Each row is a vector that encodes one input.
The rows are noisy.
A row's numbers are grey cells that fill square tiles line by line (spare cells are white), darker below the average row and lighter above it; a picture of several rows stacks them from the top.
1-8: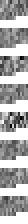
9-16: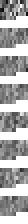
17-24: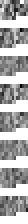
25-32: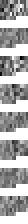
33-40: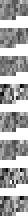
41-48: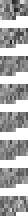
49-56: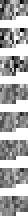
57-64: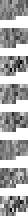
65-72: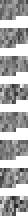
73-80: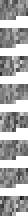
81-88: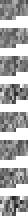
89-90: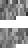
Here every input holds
a true/false value, together with either a point on a 5-point line, or a point on a 9-point line.
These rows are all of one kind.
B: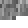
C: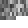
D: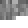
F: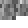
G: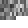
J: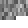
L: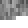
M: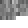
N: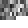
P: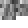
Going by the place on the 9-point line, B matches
F and N.
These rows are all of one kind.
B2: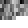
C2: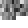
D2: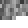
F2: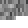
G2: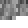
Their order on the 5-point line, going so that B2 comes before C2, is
B2, C2, G2, F2, D2.
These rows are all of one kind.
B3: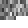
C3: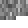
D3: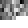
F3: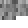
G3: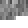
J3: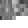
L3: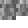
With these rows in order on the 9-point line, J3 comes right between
C3 and G3.
